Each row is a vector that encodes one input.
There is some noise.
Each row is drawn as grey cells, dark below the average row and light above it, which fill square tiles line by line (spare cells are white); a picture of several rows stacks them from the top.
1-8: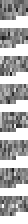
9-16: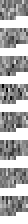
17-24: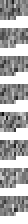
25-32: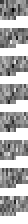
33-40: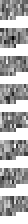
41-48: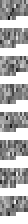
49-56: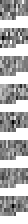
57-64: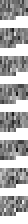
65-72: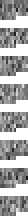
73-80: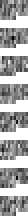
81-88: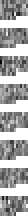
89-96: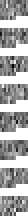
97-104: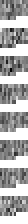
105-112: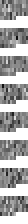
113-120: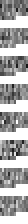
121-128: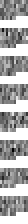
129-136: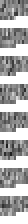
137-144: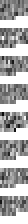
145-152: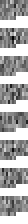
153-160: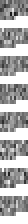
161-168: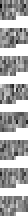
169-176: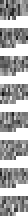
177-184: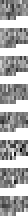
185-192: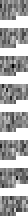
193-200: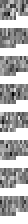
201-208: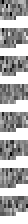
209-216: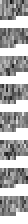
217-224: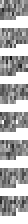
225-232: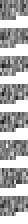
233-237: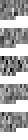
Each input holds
either a node of an 8-node tree, or a node of a 10-node tree.
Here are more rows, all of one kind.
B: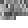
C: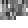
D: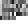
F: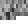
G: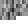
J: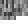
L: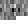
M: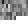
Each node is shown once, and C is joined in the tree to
D and G.
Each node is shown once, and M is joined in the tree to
G.
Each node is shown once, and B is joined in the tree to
F.
